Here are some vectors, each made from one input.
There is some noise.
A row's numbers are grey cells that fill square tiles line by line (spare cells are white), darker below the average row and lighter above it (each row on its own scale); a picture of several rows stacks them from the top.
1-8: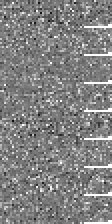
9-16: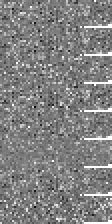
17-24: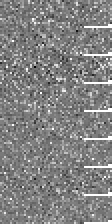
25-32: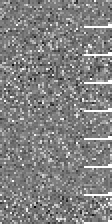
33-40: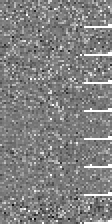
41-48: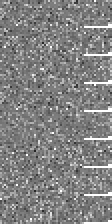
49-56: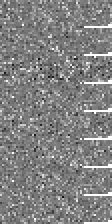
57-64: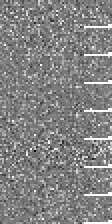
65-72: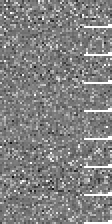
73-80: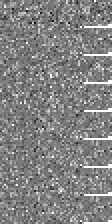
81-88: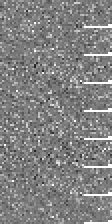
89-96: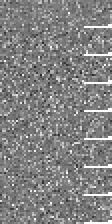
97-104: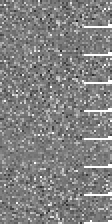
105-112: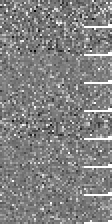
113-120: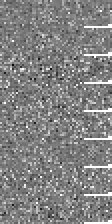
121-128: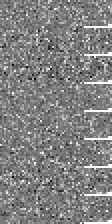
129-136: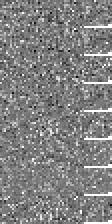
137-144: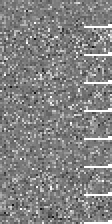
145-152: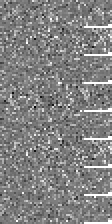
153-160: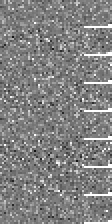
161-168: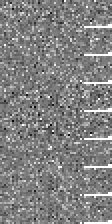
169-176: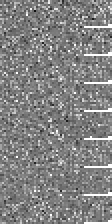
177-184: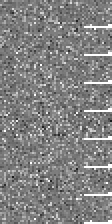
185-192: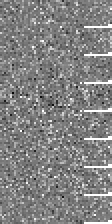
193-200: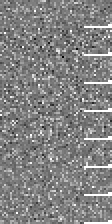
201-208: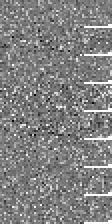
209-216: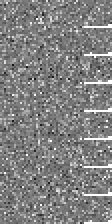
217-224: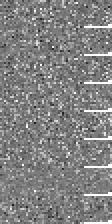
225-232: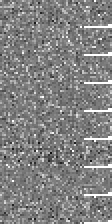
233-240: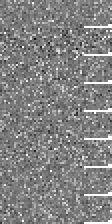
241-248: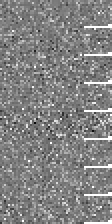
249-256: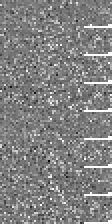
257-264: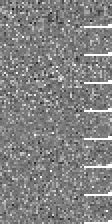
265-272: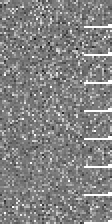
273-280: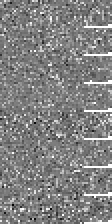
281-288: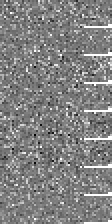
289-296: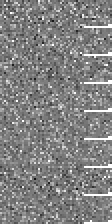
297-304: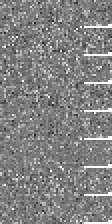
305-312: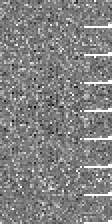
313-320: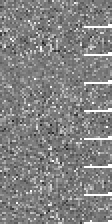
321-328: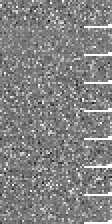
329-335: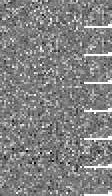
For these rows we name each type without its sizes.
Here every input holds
either a label and a node of a tree, or a list of points on a line.
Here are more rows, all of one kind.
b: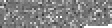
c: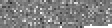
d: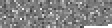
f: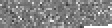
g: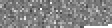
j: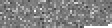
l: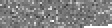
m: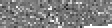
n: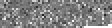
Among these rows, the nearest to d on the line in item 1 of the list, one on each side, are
g and j.
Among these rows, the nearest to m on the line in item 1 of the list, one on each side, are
c and l.
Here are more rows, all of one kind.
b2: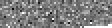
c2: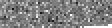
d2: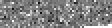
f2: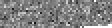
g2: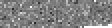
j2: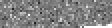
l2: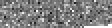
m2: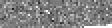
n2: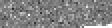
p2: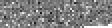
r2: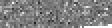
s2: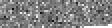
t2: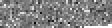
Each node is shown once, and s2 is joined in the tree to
d2 and m2.
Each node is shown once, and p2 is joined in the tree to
l2 and r2.
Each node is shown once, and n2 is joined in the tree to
d2, j2 and r2.
